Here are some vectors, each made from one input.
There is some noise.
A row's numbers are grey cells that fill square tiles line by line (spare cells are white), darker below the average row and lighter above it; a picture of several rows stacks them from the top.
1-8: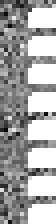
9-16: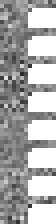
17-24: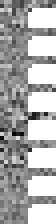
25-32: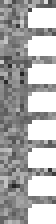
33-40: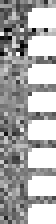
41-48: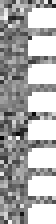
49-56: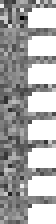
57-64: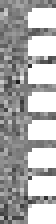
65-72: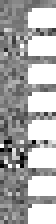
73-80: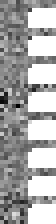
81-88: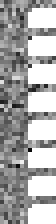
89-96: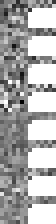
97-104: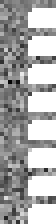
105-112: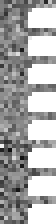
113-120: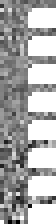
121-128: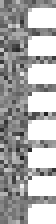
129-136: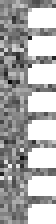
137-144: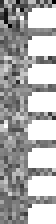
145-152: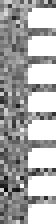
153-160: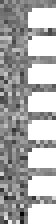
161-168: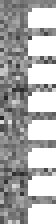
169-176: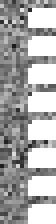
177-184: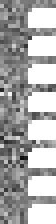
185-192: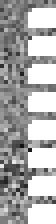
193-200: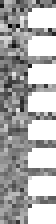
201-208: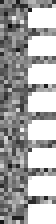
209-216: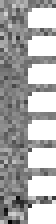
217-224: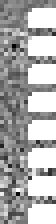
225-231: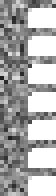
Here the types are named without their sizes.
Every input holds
either a point on a line, or three true/false values.
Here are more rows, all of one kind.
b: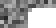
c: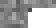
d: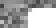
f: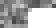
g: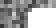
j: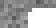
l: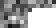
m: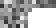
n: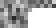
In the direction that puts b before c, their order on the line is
l, d, f, j, n, m, b, c, g.
